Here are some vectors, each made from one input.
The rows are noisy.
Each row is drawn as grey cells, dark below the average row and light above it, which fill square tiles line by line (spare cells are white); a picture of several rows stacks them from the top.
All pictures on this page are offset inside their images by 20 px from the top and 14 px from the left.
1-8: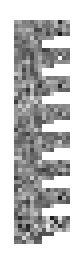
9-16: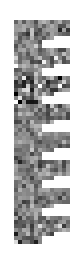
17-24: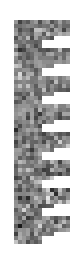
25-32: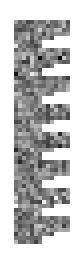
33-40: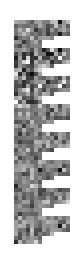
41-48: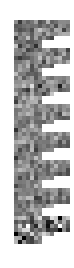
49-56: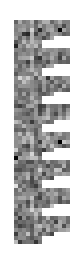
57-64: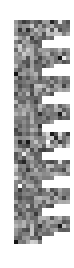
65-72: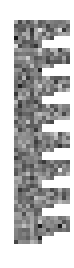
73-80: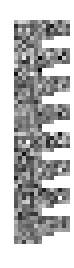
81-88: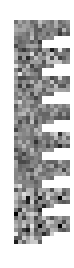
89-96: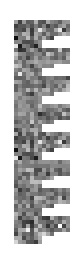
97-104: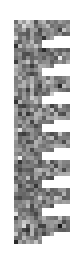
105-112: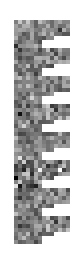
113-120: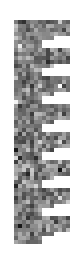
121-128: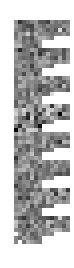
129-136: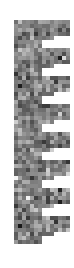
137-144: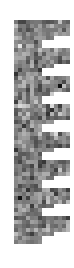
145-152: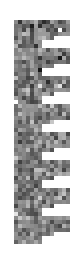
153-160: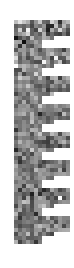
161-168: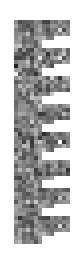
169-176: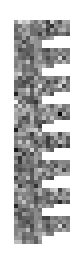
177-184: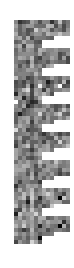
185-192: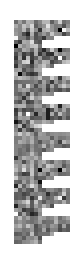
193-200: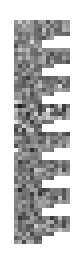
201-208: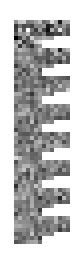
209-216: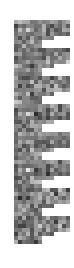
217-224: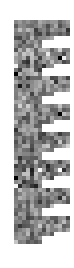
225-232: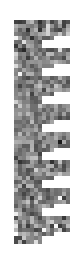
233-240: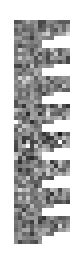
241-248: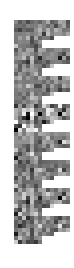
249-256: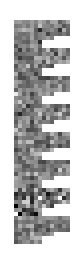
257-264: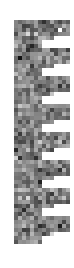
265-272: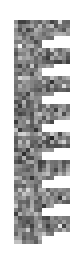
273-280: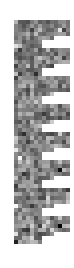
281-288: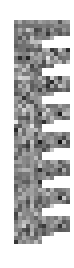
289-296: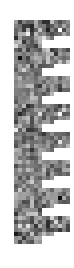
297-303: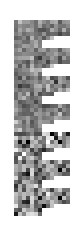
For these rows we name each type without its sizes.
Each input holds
either a node of each of two trees, or a list of points on a line.
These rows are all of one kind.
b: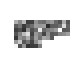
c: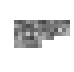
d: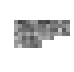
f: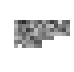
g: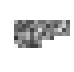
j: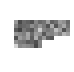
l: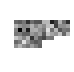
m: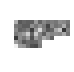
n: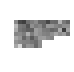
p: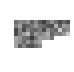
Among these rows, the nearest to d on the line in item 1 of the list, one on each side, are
c and n.
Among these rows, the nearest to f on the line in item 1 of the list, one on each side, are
m and n.
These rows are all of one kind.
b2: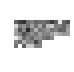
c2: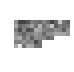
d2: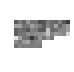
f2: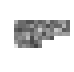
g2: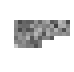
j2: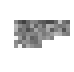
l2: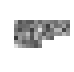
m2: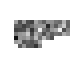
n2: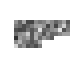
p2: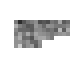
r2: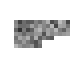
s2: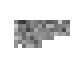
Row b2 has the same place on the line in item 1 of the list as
j2 and s2.
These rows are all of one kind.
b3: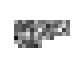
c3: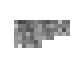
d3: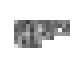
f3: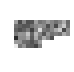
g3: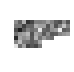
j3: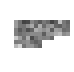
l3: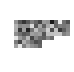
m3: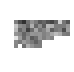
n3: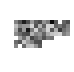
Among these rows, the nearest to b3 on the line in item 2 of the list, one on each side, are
f3 and m3.
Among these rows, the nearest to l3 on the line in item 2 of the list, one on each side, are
m3 and n3.
